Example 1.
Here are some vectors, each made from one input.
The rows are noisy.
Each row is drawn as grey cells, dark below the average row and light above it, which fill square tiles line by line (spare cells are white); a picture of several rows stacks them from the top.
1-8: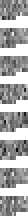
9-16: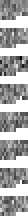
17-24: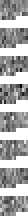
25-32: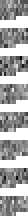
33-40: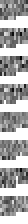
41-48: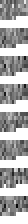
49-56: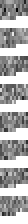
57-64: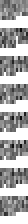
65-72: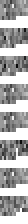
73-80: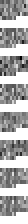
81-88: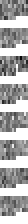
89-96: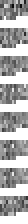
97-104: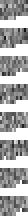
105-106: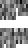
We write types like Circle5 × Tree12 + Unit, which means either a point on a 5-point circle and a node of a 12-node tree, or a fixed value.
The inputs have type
Bool × Bool × Bool + Tree11.
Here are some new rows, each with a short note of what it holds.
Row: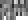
a node of an 11-node tree
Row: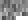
three true/false values
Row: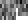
a node of an 11-node tree
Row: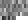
three true/false values
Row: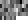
a node of an 11-node tree
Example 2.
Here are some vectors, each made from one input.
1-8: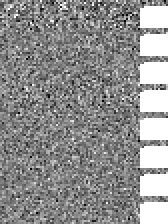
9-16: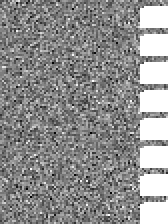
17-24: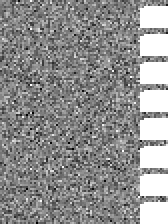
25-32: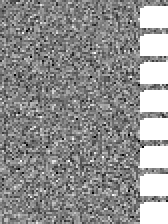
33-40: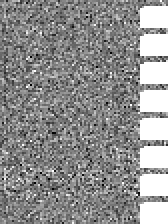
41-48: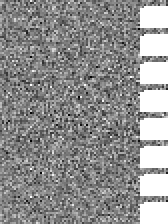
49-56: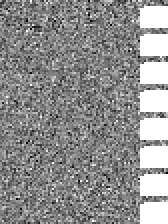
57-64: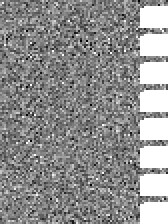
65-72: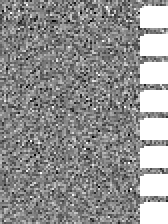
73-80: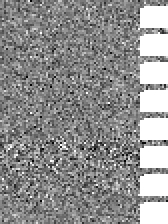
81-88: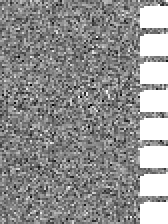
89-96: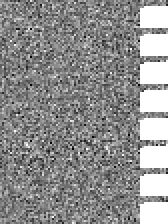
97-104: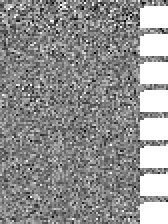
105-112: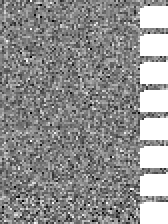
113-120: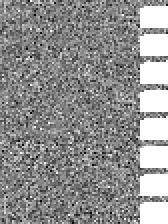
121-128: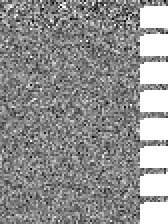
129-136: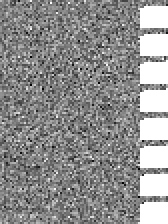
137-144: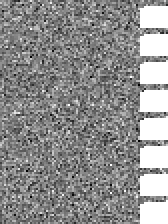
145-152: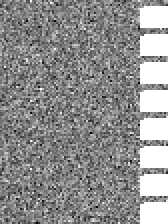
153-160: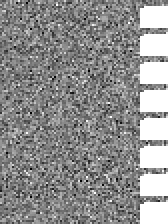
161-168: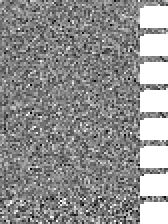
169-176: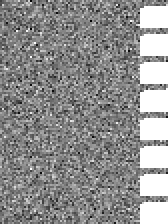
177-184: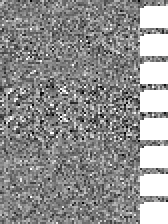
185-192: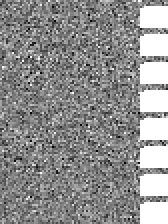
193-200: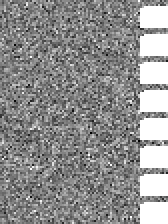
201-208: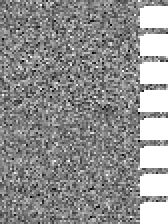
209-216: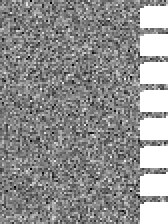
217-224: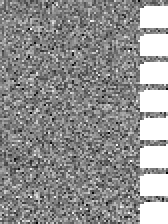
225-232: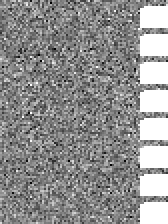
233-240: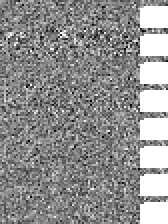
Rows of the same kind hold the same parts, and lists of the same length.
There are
3 kinds of row.
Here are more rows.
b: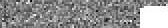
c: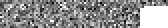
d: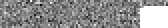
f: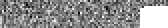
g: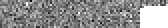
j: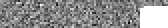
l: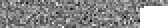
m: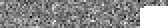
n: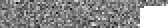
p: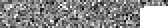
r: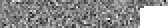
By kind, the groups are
b, f, j, m
c, p
d, g, l, n, r

